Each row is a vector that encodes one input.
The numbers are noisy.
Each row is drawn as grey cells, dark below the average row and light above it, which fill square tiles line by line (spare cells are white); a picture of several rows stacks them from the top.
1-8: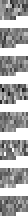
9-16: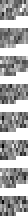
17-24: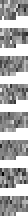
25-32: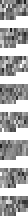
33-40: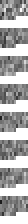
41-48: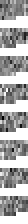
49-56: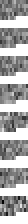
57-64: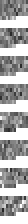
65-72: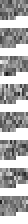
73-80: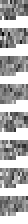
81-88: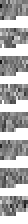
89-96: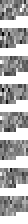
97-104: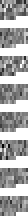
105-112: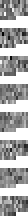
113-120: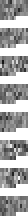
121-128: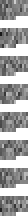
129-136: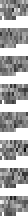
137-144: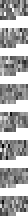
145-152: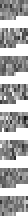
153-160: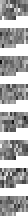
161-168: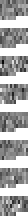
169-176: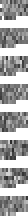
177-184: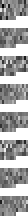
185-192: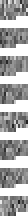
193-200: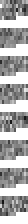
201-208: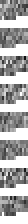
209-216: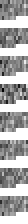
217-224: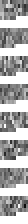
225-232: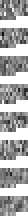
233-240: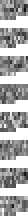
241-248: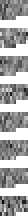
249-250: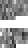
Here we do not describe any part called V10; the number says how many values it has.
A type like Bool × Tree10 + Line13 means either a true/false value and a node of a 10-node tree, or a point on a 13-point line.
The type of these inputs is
(Line5 + Line9) × Line6 + Tree7 + V10 × V10.
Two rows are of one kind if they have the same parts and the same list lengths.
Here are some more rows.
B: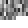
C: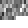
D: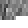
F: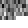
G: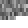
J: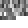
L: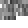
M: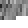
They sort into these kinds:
B, C, F, J
D, G
L
M

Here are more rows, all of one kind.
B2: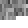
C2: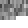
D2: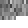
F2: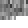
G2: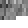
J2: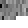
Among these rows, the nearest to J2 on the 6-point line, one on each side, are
C2 and G2.
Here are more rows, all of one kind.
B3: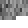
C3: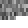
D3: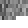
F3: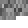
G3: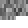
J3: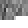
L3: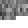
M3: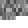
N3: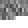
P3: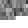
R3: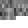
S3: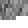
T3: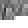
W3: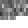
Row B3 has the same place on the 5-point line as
D3, F3 and S3.
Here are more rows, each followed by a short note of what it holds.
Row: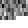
a node of a 7-node tree
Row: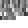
a node of a 7-node tree
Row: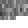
a point on a 5-point line and a point on a 6-point line
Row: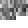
two values of V10
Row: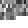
a node of a 7-node tree
